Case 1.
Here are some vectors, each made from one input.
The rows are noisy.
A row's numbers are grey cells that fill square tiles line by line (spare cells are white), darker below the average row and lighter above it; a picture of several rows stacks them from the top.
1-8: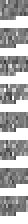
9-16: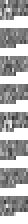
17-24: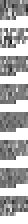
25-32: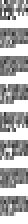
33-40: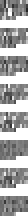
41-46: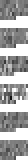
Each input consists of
either a fixed value, or a node of a 9-node tree.
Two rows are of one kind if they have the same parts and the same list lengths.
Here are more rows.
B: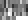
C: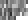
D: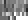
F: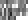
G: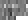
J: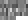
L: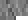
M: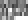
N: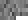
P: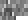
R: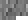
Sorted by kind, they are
B, D
C, F, G, J, L, M, N, P, R

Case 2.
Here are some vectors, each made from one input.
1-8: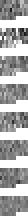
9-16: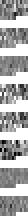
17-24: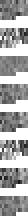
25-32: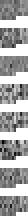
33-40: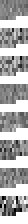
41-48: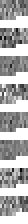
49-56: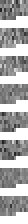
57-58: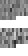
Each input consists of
either a fixed value, or a node of a 9-node tree.
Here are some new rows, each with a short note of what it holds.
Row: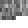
a node of a 9-node tree
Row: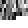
a fixed value
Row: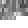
a node of a 9-node tree
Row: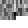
a fixed value
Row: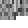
a fixed value
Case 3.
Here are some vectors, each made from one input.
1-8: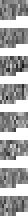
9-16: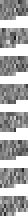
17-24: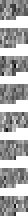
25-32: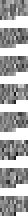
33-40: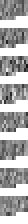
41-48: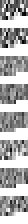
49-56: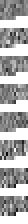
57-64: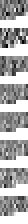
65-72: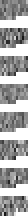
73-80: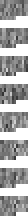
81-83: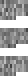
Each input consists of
either a fixed value, or three true/false values.
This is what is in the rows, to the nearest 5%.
About 5% of them hold a fixed value. The rest hold three true/false values.
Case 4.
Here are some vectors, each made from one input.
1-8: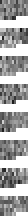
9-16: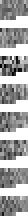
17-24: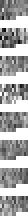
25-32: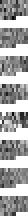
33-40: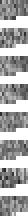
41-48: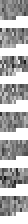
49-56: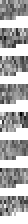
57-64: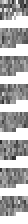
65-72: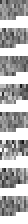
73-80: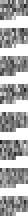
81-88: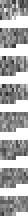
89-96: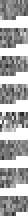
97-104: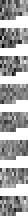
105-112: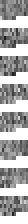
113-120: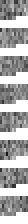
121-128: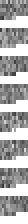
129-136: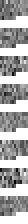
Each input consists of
a point on a 19-point circle.
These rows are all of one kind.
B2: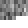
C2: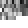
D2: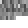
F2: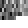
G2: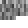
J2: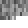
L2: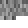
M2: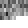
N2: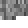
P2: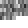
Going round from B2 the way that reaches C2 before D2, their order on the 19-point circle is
B2, L2, C2, N2, D2, G2, P2, F2, M2, J2.
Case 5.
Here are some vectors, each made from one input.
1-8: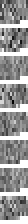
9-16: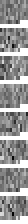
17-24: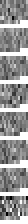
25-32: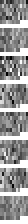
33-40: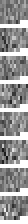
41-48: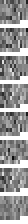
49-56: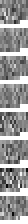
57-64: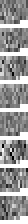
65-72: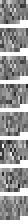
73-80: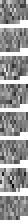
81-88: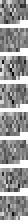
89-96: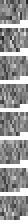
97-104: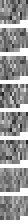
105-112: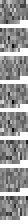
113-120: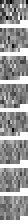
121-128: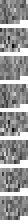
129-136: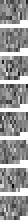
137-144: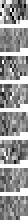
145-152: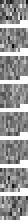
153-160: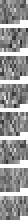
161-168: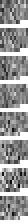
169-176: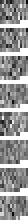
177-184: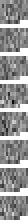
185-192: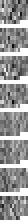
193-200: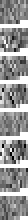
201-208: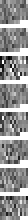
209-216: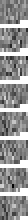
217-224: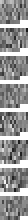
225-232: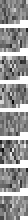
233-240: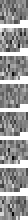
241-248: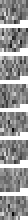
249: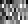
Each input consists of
a point on a 6-point line.
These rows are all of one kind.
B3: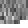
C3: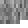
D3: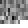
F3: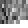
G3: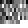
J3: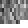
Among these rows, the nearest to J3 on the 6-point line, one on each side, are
B3 and C3.
